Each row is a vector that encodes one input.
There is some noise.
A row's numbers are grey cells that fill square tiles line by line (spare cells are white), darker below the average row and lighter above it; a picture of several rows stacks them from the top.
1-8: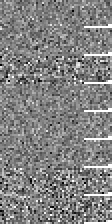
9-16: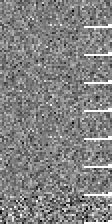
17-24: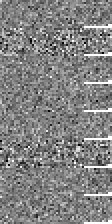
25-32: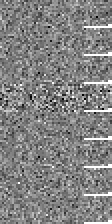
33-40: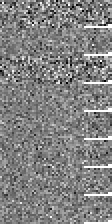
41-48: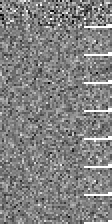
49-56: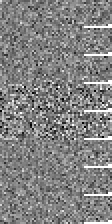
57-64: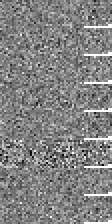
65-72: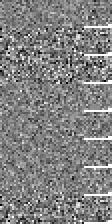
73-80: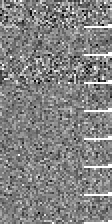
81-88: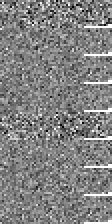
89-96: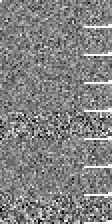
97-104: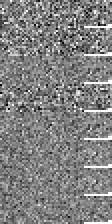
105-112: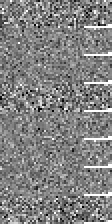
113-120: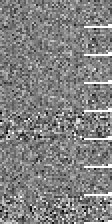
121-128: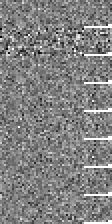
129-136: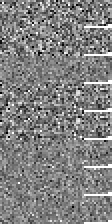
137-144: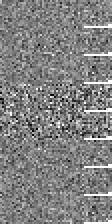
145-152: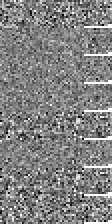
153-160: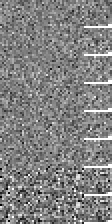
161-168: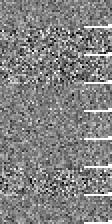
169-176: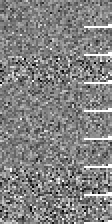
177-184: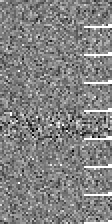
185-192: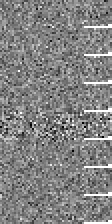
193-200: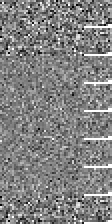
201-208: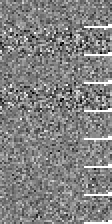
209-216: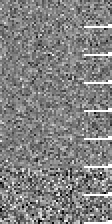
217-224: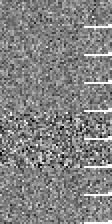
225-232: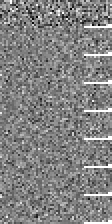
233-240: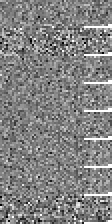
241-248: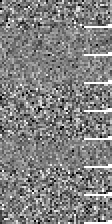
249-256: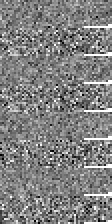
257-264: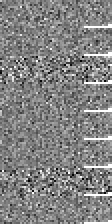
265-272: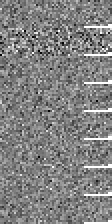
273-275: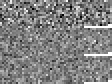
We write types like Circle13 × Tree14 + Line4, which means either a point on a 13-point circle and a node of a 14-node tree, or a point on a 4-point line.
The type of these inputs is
Bool × Line15 + Label12.
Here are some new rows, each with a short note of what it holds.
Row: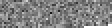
a point on a 15-point line and a true/false value
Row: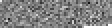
a point on a 15-point line and a true/false value
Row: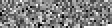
one of 12 labels
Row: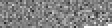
a point on a 15-point line and a true/false value
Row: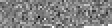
a point on a 15-point line and a true/false value
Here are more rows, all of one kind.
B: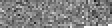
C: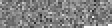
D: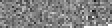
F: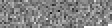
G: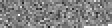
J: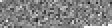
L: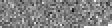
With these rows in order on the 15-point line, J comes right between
C and G.
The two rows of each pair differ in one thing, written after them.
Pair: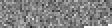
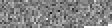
the true/false value
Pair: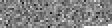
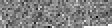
the true/false value
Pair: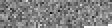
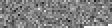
the true/false value
